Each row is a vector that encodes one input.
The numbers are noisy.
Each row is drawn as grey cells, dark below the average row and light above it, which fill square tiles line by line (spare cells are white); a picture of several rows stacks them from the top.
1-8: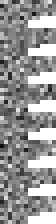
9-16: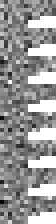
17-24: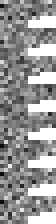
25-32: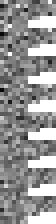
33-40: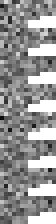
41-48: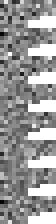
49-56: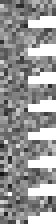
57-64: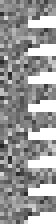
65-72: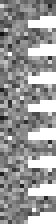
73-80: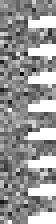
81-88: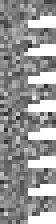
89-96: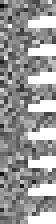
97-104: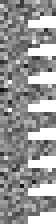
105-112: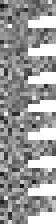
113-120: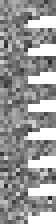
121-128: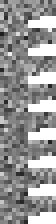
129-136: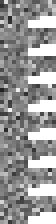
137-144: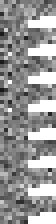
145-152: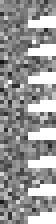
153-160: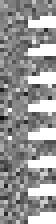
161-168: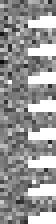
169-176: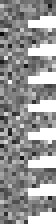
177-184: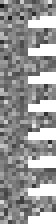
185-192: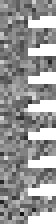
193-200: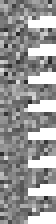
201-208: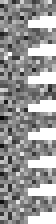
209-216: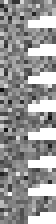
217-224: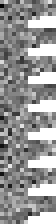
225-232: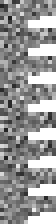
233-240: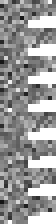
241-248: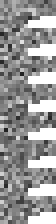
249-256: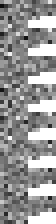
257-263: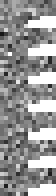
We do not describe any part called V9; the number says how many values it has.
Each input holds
either a point on an 8-point circle and a true/false value, or a value of V9.
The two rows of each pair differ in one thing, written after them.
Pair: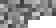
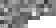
the true/false value
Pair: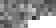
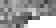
the place on the 8-point circle
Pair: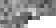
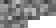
the place on the 8-point circle
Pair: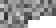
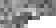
the true/false value
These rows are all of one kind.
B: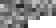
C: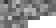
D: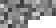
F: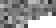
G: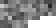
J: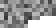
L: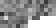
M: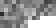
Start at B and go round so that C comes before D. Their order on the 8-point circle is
B, L, M, F, G, C, J, D.
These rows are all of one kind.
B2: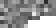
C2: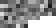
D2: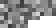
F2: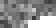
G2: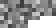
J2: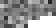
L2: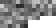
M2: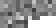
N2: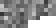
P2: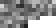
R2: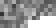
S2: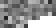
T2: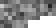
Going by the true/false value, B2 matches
F2, N2, R2 and T2.
